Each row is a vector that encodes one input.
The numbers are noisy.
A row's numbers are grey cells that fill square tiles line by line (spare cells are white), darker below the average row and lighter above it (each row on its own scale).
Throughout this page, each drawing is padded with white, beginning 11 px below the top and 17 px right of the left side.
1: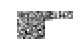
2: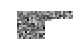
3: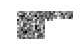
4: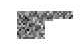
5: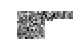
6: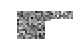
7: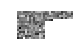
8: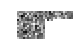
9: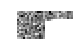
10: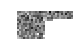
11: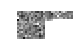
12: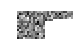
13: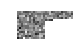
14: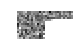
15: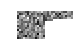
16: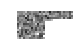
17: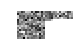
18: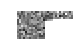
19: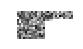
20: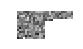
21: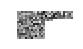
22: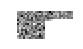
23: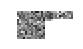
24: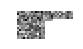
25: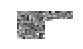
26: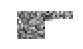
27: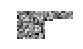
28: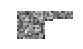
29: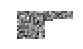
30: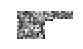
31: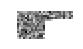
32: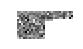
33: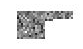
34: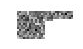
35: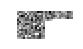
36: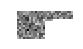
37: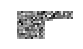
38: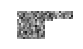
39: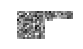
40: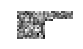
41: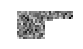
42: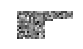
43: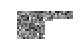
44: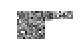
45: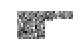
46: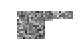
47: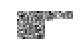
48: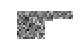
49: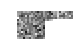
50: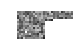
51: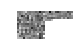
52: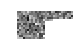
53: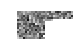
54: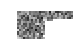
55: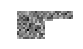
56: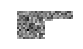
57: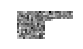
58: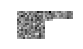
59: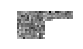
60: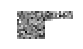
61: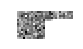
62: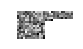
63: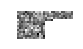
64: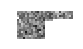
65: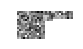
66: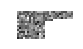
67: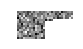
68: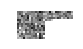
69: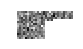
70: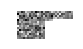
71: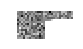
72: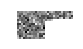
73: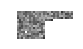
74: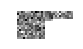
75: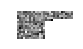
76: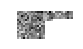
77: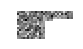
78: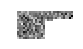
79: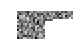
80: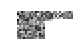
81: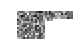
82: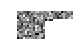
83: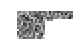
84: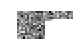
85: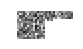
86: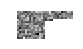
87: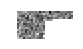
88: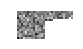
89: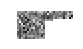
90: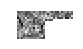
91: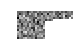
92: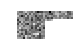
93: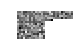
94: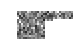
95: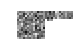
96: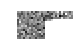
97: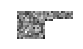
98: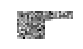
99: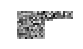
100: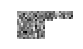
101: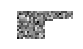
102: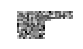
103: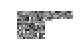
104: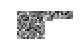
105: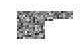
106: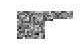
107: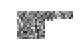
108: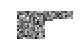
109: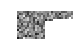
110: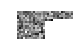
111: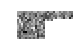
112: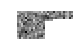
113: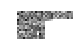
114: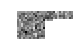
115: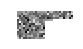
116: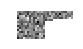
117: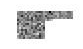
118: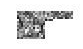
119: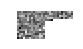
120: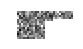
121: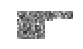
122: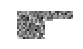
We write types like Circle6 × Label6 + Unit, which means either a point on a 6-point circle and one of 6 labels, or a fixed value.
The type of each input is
Line7 + List2(Line6).
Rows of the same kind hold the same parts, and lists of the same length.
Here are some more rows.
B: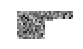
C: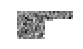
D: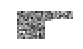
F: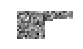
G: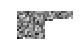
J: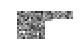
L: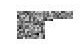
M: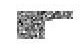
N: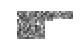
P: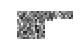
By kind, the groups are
B, C
D, J, N, P
F, G, L
M

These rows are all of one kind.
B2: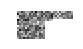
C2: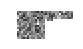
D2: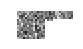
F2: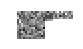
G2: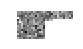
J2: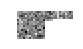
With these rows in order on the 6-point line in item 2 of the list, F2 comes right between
D2 and J2.
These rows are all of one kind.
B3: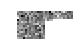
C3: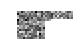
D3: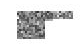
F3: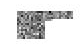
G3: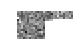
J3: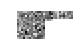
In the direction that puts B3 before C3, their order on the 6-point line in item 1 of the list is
F3, J3, B3, G3, D3, C3.
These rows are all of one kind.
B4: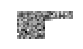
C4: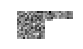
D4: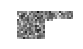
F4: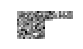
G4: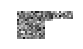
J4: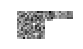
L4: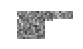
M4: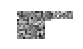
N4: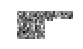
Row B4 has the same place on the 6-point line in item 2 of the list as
M4 and N4.
